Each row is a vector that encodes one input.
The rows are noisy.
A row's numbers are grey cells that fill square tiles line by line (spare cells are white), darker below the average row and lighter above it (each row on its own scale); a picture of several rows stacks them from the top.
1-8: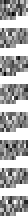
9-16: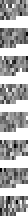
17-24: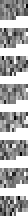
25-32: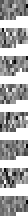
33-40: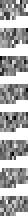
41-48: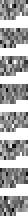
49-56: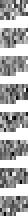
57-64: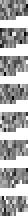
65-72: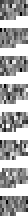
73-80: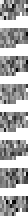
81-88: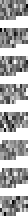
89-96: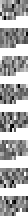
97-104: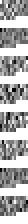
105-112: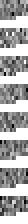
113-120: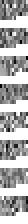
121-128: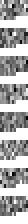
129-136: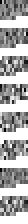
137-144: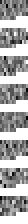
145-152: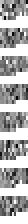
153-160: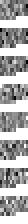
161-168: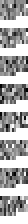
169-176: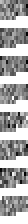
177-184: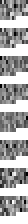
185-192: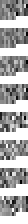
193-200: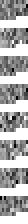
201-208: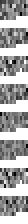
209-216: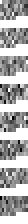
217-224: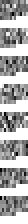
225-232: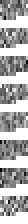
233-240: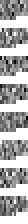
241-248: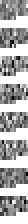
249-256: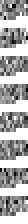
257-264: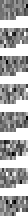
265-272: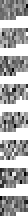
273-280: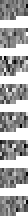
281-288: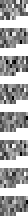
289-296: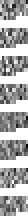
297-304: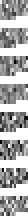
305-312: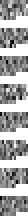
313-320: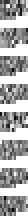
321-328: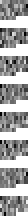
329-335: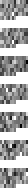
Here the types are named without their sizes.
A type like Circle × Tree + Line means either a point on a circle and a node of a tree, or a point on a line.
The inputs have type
List(Circle).
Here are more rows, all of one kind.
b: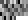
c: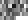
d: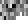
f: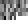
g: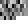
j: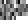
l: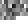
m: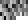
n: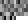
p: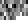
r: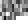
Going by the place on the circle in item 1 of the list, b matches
g, j, m and n.
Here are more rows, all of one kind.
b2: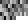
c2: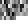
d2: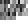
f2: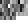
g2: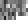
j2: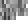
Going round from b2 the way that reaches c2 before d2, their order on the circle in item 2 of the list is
b2, g2, c2, d2, f2, j2.
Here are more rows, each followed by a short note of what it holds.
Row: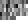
the empty list
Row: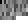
a list of one item
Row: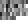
the empty list
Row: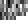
the empty list
